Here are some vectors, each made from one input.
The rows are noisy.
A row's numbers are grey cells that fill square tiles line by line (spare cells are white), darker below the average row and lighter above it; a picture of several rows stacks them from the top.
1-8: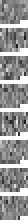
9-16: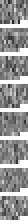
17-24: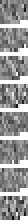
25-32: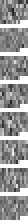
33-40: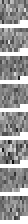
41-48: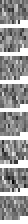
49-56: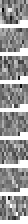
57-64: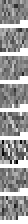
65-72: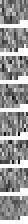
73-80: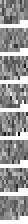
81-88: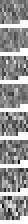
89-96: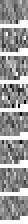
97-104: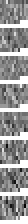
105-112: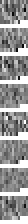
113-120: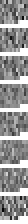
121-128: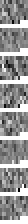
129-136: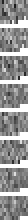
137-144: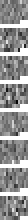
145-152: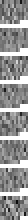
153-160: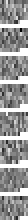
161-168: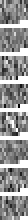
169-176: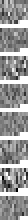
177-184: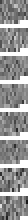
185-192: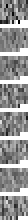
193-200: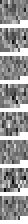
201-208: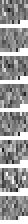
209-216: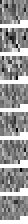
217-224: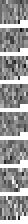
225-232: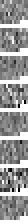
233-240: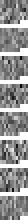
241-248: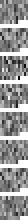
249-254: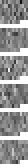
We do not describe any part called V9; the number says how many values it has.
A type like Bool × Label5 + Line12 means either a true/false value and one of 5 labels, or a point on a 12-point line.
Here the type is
Bool × Circle10 + (Line6 + List2(Line5)) × V9.
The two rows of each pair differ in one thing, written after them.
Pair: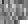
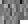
the place on the 6-point line
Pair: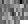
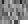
the value of V9
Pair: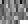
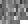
the place on the 6-point line
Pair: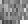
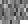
the place on the 6-point line
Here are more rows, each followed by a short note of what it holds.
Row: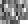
a value of V9, together with a list of two items
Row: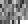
a point on a 10-point circle and a true/false value
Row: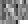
a value of V9, together with a list of one item
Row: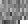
a point on a 6-point line and a value of V9
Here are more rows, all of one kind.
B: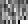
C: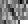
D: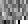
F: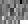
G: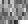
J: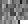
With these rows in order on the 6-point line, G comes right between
B and D.
